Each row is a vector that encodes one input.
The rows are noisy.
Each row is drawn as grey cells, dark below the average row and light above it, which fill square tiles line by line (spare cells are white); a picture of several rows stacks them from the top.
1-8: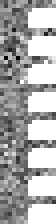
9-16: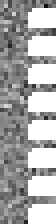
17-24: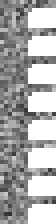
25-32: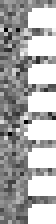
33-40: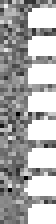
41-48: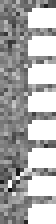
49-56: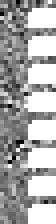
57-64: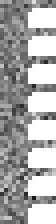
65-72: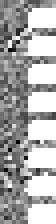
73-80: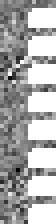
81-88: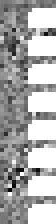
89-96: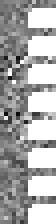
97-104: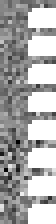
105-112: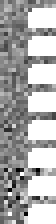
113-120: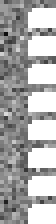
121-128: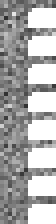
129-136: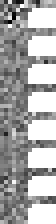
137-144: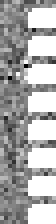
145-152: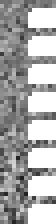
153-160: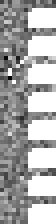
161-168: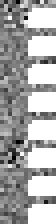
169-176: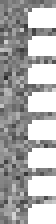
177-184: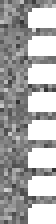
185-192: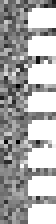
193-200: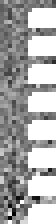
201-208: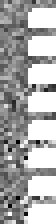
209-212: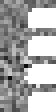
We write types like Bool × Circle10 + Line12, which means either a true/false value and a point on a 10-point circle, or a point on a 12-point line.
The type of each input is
(Bool × Bool × Bool + Label11) × Line9 + Label6.
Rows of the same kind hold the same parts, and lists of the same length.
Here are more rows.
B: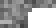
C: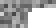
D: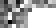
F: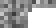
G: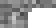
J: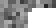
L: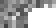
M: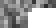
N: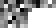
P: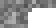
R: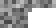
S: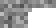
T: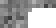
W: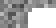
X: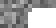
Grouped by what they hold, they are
B, F, J, M, R, X
C, G, L, P, S, T, W
D, N

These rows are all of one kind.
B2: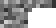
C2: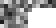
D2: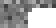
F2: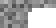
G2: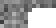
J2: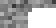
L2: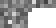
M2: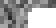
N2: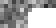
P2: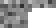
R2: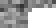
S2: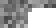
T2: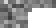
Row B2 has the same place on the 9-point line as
C2 and M2.
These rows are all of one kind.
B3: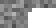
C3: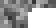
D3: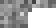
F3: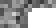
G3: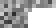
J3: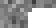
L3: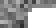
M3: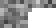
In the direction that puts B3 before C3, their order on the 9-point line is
M3, B3, F3, J3, C3, L3, D3, G3.
